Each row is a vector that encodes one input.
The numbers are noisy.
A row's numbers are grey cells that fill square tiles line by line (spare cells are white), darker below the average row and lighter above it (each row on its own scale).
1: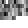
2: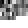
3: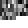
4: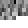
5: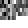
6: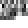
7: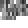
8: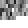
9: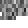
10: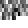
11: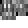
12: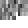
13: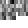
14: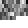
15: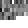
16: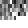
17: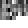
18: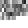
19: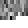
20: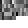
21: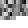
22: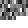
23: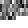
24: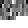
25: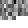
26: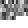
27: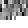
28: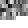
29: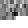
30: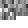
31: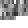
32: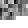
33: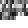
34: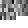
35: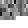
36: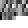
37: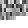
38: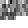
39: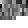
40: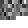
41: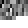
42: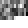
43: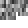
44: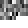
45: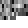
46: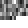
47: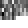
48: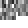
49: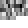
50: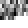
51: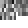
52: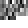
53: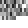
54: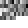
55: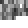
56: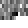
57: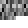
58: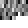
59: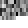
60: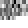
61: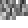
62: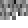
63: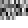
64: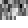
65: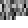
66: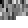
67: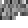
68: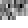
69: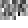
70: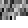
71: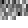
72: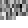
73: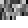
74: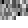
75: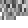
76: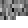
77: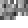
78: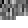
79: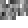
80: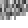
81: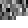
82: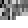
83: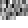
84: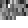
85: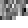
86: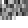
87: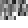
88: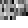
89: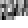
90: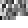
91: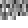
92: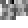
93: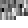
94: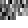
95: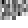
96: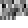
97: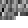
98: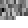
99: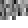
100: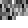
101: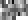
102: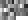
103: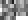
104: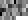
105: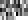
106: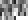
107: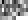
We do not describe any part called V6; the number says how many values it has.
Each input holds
a point on a 4-point line, together with either three true/false values, or a value of V6.
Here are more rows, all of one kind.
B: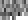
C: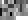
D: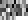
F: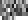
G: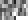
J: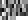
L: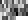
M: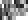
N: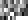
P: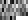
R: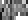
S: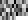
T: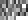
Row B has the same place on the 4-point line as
G and T.
